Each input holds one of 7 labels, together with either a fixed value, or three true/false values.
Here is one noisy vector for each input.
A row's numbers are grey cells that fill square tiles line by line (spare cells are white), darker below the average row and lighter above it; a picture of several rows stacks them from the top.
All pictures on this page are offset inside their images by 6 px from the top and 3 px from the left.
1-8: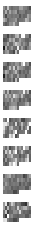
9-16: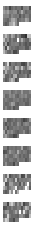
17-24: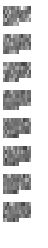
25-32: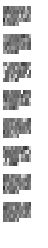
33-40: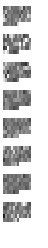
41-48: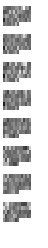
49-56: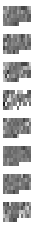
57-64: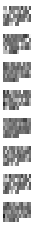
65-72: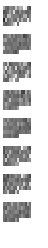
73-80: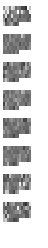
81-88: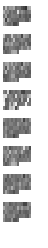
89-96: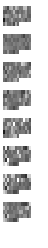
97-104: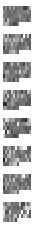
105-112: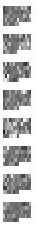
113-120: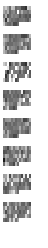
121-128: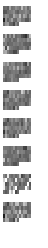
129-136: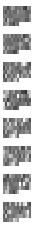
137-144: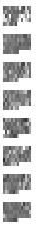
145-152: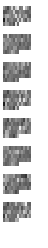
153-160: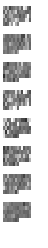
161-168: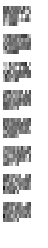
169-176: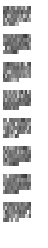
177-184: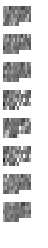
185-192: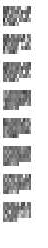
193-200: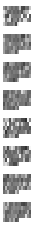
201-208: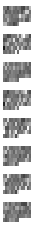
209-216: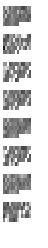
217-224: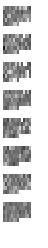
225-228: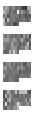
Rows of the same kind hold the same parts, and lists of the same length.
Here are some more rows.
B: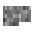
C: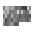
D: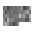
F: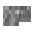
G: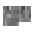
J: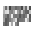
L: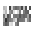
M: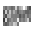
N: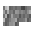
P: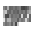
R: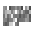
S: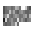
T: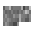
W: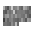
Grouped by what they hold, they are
B, C, D, F, J, L, M, N, P, R, S, T
G, W

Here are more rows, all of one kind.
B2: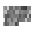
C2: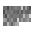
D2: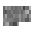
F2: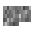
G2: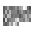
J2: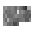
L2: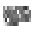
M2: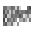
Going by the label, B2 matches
L2 and M2.
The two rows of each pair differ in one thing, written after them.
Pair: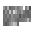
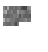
the label
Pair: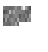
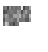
one of the three true/false values
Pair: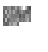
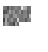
the label
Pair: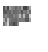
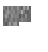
one of the three true/false values
